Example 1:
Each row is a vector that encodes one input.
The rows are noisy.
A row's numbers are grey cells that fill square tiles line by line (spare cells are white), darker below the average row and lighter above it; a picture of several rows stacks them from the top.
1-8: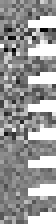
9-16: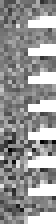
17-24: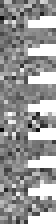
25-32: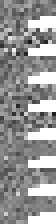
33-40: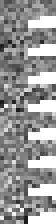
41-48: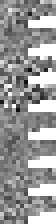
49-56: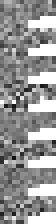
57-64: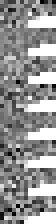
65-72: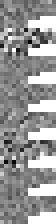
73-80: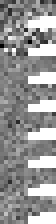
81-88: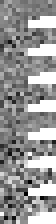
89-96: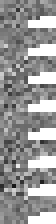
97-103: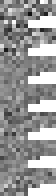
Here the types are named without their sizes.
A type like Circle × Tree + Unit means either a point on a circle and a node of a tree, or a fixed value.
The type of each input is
(Bool × Bool × Bool × Bool + Unit) × Circle.
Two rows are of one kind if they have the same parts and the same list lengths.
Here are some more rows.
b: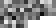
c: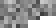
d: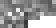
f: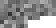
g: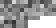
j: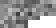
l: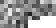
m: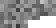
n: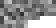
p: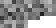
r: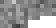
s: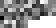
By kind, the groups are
b, c, f, g, j, m, n, p, s
d, l, r

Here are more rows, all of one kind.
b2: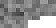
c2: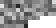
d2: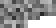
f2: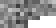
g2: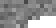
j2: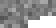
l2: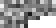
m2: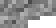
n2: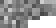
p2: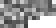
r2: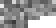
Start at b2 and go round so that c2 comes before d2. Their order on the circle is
b2, j2, c2, g2, l2, p2, r2, m2, d2, f2, n2.
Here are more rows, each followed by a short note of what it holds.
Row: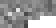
a point on a circle
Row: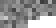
a point on a circle
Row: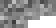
a point on a circle and four true/false values
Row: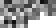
a point on a circle
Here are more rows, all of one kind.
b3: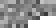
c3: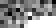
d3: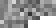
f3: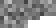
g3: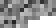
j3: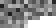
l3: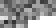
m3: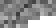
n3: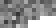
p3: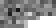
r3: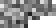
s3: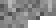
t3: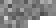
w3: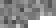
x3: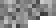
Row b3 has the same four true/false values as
c3, l3, p3 and t3.
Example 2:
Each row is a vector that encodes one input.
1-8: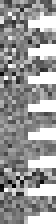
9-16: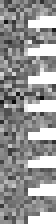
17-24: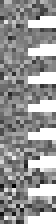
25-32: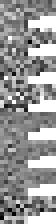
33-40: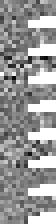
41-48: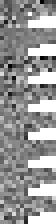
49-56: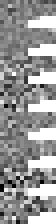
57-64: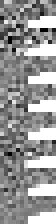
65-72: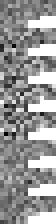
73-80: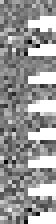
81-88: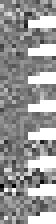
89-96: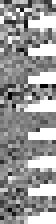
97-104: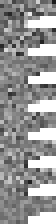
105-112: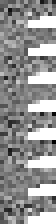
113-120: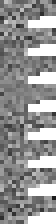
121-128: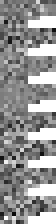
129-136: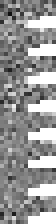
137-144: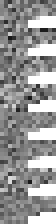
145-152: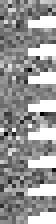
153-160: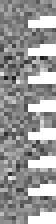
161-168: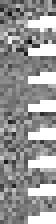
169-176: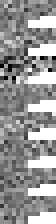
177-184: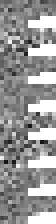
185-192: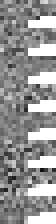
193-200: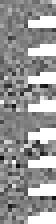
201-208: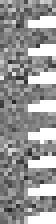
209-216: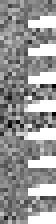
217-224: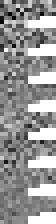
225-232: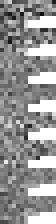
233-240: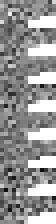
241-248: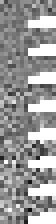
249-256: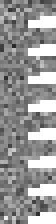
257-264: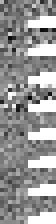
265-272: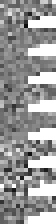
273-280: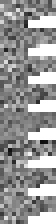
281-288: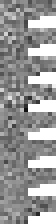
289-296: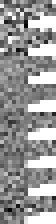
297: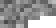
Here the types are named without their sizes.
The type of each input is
Bool × Bool × Bool + Circle.
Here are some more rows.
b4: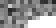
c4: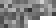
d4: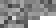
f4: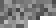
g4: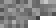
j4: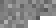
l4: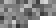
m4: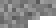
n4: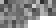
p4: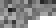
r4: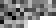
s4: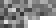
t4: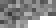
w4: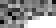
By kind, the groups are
b4, f4, g4, j4, l4, m4, p4, r4, t4, w4
c4, d4, n4, s4

